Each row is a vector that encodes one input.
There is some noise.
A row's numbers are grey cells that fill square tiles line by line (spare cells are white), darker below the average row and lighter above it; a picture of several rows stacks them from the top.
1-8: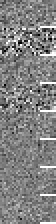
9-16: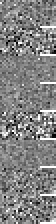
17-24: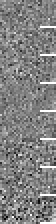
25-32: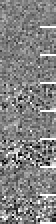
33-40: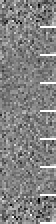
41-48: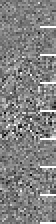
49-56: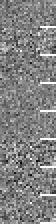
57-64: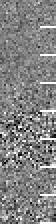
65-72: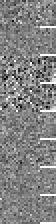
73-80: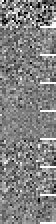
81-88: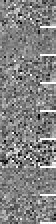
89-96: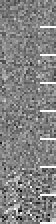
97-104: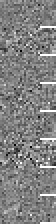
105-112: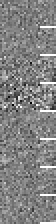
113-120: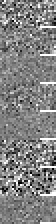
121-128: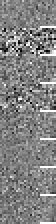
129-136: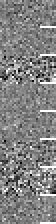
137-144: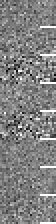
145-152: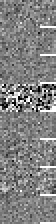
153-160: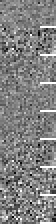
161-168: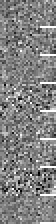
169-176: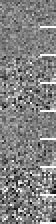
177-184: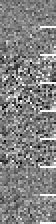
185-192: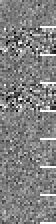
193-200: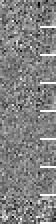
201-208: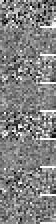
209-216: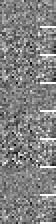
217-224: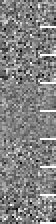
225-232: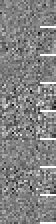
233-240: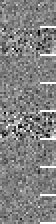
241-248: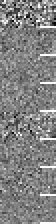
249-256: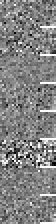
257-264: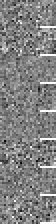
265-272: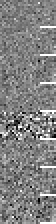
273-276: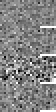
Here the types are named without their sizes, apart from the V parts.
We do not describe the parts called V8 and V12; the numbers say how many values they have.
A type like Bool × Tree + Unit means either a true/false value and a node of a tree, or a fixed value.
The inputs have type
Bool × V12 + (Tree + Unit) × V8.
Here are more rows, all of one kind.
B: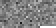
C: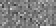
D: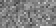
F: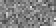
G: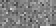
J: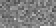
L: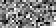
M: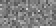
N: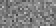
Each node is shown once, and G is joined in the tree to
B.
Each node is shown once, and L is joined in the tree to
B, C, J and M.
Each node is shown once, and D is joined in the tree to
J.
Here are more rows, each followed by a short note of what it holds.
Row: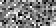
a true/false value and a value of V12
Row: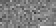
a node of a tree and a value of V8
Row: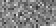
a true/false value and a value of V12
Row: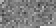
a value of V8
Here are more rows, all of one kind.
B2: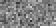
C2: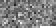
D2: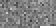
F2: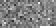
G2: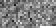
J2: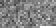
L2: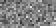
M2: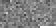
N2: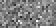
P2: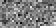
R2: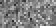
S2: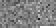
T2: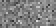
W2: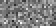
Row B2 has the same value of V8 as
G2, J2, L2 and R2.
